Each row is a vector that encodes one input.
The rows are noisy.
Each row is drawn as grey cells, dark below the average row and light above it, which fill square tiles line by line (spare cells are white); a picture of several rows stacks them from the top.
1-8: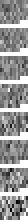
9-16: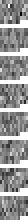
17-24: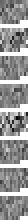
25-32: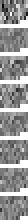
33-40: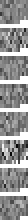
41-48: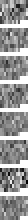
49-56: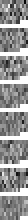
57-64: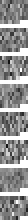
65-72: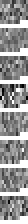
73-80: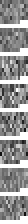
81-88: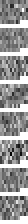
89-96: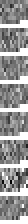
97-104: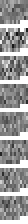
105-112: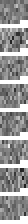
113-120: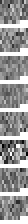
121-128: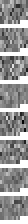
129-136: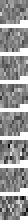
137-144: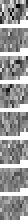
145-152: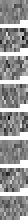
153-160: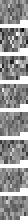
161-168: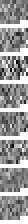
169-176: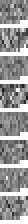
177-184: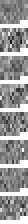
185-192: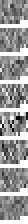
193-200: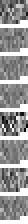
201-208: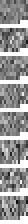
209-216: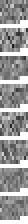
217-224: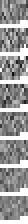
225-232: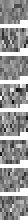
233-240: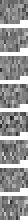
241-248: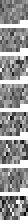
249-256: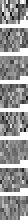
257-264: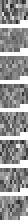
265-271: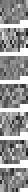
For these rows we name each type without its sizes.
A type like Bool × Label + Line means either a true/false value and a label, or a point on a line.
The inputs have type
Bool × Bool × Bool × Bool + (Circle + Unit) × Line × Line.
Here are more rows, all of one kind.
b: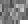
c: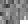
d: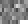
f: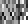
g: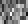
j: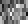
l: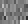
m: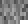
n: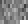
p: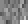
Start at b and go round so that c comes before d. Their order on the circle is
b, g, p, n, l, m, f, j, c, d.
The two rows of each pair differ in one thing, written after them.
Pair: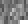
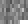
the place on one of the two lines
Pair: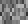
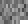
the place on the circle
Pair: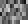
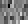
the place on one of the two lines
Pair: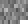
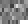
the place on the circle
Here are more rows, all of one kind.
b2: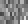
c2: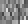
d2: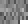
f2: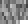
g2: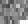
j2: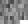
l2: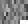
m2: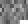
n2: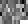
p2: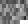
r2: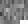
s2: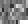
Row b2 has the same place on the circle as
d2, g2, p2 and r2.
